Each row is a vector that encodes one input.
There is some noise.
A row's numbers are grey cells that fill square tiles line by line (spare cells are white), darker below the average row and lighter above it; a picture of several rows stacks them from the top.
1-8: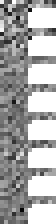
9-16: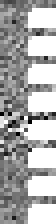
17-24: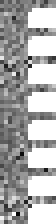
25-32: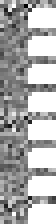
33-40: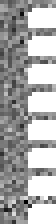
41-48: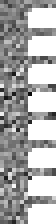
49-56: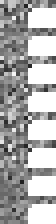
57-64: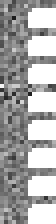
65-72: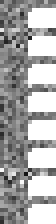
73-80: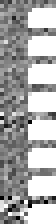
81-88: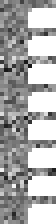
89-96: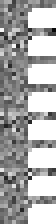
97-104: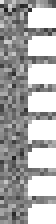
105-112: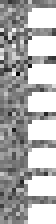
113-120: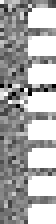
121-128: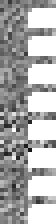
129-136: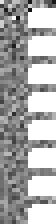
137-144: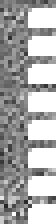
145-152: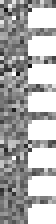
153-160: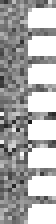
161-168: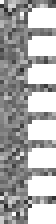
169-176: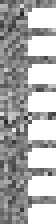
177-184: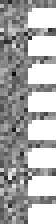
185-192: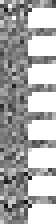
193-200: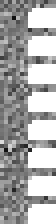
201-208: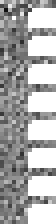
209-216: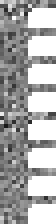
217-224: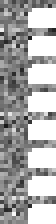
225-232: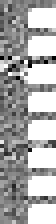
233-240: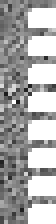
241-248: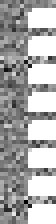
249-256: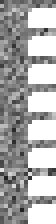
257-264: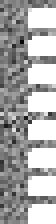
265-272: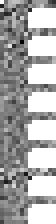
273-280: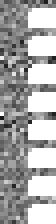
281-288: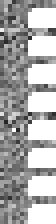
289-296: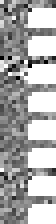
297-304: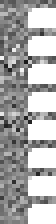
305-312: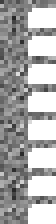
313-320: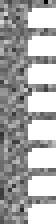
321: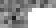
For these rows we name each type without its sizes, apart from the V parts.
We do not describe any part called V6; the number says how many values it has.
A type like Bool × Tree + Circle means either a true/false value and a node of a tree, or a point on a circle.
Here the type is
List(Bool × (Line + V6)).
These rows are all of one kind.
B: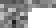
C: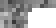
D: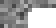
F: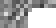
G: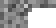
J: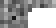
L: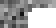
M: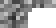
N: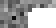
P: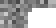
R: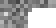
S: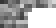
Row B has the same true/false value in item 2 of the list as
D, L and S.
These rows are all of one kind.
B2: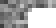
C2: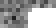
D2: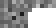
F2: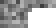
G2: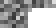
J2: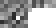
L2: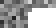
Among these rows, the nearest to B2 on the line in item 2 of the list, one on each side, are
C2 and J2.
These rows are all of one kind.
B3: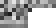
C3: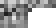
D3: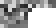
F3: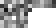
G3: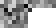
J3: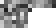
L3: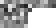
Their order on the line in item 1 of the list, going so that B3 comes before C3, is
B3, C3, F3, L3, J3, G3, D3.
